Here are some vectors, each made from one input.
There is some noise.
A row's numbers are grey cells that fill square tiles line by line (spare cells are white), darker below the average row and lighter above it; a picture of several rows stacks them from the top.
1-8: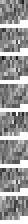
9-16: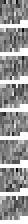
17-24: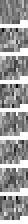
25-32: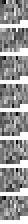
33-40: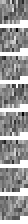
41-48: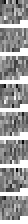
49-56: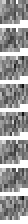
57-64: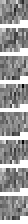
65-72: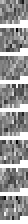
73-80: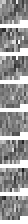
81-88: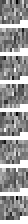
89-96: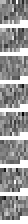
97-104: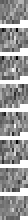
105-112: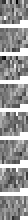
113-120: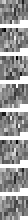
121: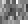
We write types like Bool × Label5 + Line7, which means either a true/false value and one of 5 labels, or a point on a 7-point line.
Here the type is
List2(Line6) + Tree10.
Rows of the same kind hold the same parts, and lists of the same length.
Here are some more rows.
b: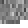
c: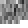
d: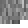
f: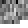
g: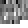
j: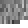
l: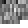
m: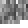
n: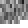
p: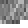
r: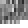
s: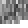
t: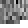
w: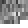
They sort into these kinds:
b, d, j, p
c, m, n, r, s
f, g, l, w
t

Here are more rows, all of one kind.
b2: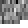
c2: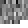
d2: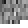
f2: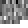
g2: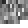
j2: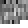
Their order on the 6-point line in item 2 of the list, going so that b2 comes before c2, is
b2, f2, g2, j2, c2, d2.
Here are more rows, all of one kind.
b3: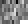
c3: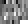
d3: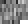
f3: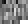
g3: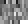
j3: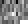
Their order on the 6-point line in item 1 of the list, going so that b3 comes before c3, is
j3, b3, d3, f3, c3, g3.
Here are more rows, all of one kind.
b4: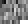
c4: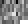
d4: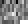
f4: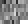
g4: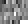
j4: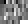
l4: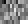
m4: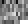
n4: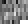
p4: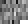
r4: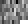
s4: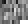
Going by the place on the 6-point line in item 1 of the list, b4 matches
n4, p4, r4 and s4.
